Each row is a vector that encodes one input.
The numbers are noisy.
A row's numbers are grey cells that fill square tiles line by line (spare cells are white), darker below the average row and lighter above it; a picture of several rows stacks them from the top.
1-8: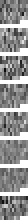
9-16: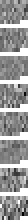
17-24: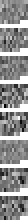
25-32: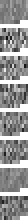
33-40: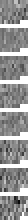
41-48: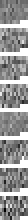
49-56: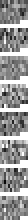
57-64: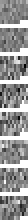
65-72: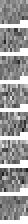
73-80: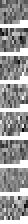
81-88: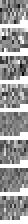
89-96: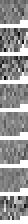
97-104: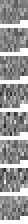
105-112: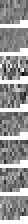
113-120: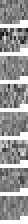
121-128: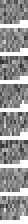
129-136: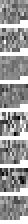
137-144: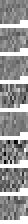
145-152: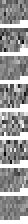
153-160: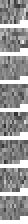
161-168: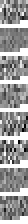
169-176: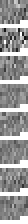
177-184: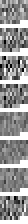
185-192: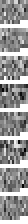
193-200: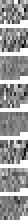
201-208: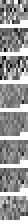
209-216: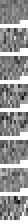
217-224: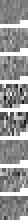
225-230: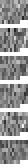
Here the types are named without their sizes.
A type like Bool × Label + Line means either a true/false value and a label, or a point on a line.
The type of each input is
List(Line).
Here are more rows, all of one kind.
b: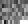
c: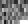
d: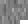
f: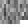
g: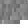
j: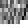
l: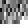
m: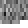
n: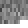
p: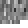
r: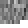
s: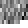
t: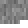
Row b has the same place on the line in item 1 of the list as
g, j, p and r.
